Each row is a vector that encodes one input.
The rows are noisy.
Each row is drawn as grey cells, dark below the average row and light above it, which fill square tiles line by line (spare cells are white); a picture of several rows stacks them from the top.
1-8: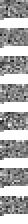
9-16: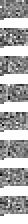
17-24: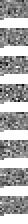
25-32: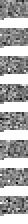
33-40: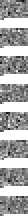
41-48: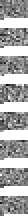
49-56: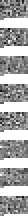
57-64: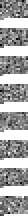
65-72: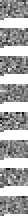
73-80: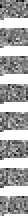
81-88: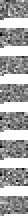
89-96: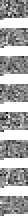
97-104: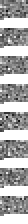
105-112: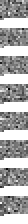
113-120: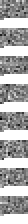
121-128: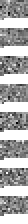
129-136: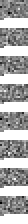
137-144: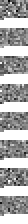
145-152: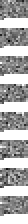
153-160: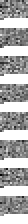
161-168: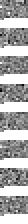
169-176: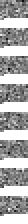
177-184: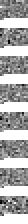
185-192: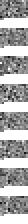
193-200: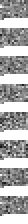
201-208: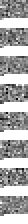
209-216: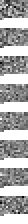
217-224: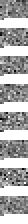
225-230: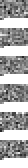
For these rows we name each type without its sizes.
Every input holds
a true/false value, together with either a point on a line, or a node of a tree.
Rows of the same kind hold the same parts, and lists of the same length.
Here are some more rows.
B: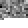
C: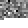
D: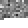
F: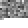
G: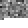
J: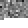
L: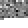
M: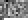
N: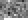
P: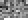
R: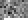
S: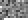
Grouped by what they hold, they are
B, C, M, P
D, F, G, J, L, N, R, S

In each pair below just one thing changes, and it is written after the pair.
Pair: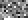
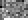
the place on the line
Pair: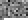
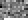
the true/false value
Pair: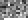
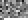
the place on the line
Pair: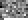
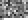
the true/false value
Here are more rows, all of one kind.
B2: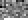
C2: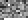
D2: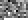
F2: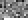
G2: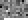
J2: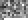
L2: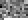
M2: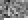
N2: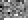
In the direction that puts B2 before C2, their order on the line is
D2, F2, B2, L2, G2, M2, N2, C2, J2.
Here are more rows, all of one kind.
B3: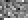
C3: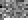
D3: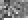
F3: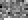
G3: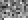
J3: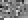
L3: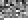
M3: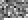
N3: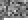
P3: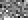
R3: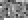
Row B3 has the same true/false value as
D3, M3, N3 and R3.
